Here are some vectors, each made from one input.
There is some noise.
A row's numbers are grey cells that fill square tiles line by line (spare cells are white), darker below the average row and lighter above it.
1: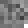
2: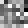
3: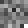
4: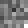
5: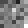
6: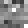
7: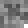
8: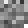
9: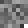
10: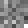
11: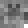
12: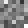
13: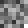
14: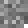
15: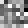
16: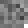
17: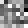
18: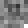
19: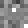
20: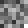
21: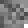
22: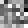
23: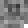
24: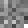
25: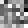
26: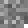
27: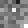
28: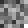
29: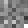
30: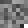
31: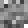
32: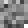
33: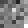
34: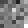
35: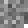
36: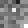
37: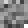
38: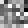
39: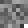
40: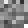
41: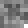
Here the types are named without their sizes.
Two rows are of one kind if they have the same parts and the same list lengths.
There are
3 kinds of row.
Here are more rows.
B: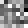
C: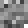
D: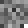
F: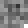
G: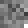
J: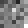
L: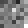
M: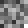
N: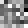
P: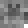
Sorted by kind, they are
B, N
C, D, F, G, P
J, L, M

